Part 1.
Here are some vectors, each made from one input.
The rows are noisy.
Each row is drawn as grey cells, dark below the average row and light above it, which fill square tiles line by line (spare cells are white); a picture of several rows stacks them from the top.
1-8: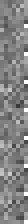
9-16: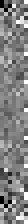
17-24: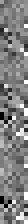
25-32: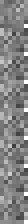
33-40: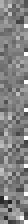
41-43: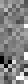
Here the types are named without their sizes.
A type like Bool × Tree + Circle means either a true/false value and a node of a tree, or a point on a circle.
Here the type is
Line.
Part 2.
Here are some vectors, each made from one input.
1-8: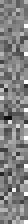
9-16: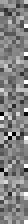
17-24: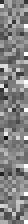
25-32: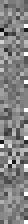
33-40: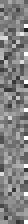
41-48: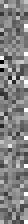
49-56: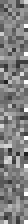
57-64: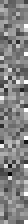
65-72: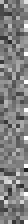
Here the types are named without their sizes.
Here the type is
Bool × Bool × Bool × Bool.
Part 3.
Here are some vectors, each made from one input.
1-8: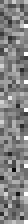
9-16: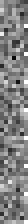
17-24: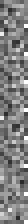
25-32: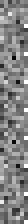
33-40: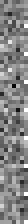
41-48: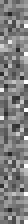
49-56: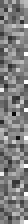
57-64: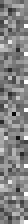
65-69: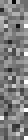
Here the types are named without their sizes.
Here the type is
Label.
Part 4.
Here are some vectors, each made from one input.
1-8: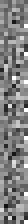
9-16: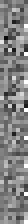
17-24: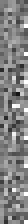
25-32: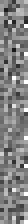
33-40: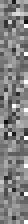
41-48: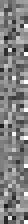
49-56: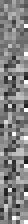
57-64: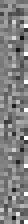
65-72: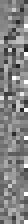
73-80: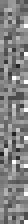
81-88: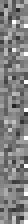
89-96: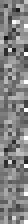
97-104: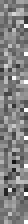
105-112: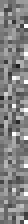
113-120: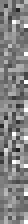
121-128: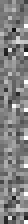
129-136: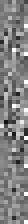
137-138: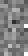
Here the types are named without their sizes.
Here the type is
Line.
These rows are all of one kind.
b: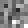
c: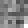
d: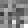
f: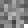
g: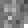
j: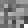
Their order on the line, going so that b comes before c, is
b, d, c, g, f, j.
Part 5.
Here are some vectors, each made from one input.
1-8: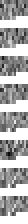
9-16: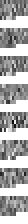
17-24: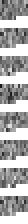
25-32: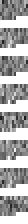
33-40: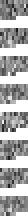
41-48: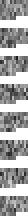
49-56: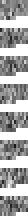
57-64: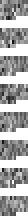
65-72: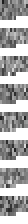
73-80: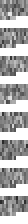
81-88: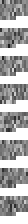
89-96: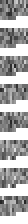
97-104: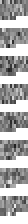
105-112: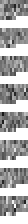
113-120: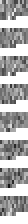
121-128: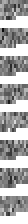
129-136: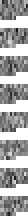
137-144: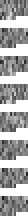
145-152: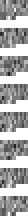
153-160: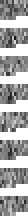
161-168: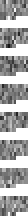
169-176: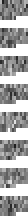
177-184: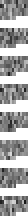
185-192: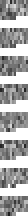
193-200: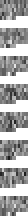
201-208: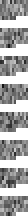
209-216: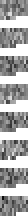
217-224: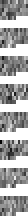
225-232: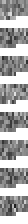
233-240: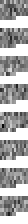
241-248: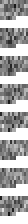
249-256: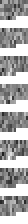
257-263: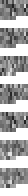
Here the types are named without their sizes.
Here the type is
Circle.
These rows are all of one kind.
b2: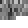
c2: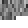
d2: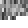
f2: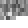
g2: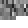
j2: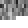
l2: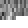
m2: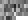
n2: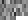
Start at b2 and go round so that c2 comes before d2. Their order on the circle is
b2, g2, c2, n2, d2, l2, j2, f2, m2.
